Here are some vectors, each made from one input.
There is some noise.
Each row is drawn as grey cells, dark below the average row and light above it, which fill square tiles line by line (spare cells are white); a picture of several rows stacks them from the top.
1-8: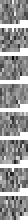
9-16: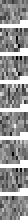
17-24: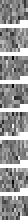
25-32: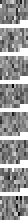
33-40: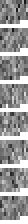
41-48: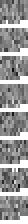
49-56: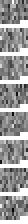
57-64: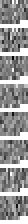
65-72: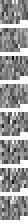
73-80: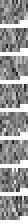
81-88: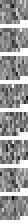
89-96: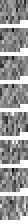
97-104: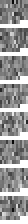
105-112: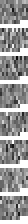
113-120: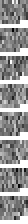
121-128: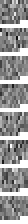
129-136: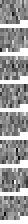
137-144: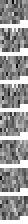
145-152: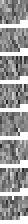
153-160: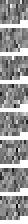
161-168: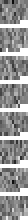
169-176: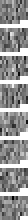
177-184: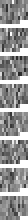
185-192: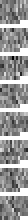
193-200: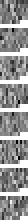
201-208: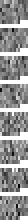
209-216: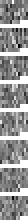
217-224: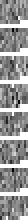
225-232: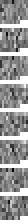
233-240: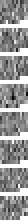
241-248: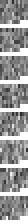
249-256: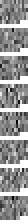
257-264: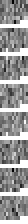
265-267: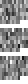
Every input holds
a point on a 7-point line, together with either one of 9 labels, or a point on a 7-point line.
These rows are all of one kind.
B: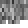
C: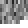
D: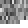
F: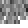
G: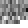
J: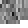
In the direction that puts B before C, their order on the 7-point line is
B, C, F, G, J, D.
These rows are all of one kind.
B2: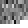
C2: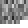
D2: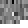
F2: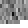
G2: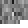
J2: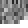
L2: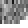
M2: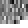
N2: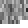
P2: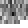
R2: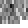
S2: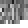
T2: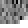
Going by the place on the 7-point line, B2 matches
D2 and J2.
